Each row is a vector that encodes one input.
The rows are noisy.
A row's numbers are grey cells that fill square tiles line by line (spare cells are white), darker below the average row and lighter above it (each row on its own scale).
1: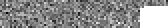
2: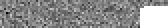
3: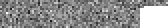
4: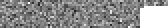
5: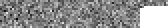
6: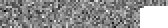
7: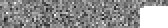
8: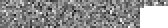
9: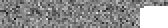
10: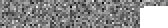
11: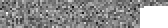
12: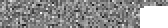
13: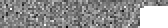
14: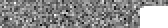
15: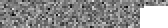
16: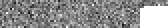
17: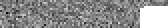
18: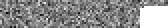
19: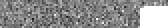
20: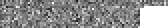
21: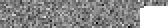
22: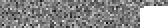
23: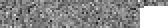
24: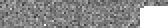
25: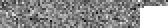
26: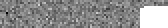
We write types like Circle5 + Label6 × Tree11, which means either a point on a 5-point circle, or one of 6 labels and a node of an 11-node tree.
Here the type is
Label6.
